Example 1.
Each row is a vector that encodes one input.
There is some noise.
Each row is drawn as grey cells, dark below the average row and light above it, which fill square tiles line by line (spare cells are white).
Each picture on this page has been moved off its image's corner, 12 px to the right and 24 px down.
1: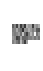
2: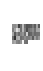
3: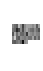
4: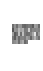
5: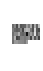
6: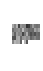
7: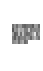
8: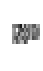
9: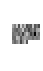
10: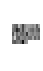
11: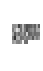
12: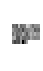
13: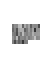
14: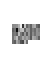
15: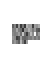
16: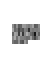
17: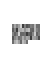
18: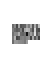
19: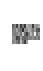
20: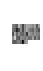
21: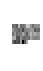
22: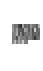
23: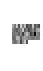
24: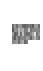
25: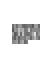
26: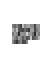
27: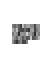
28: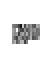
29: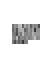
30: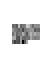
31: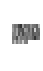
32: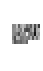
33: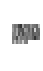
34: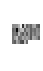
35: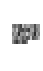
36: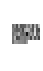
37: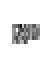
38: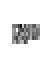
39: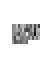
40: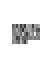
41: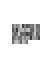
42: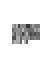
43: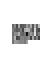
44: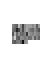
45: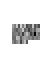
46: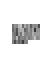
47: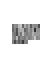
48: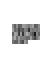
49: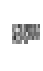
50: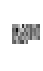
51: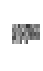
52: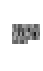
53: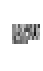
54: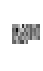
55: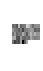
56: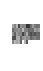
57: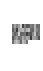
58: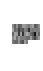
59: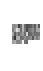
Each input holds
four true/false values.
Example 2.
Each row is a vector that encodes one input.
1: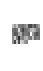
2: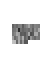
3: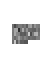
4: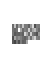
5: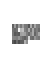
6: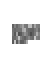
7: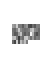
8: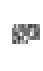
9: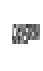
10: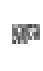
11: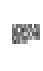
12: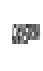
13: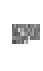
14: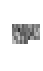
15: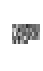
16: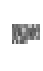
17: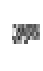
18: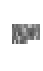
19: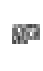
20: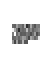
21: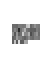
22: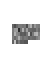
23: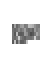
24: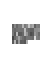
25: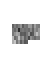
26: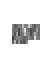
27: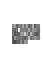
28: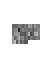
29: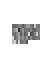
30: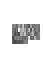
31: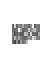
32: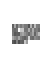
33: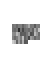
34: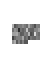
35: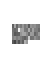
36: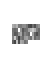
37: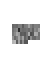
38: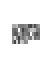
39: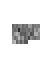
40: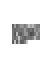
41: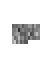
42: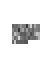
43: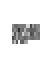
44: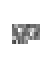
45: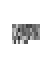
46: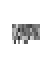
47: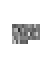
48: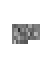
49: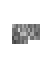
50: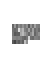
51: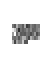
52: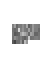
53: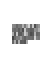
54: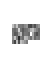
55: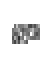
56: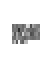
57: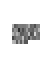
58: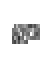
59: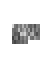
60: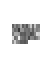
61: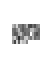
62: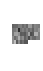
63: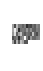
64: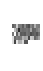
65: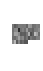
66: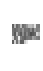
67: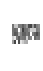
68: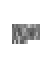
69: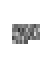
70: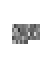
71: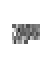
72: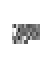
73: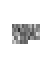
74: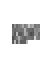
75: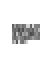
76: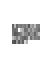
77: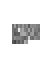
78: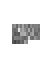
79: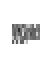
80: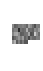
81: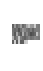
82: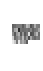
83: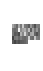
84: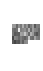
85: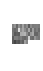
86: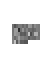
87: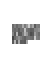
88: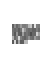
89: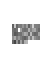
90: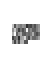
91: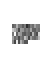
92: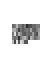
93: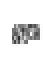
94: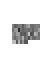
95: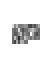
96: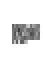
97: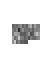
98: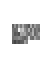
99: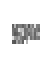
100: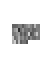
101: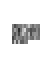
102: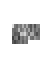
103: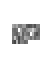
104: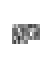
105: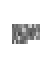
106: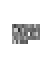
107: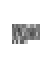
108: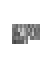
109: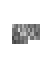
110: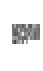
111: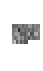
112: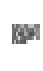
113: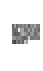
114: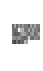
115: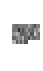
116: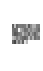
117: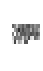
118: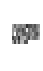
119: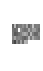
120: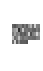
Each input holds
a point on a 6-point circle.
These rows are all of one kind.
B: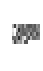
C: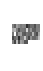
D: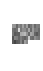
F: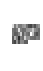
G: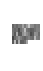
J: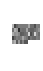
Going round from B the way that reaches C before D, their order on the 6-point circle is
B, C, F, D, G, J.
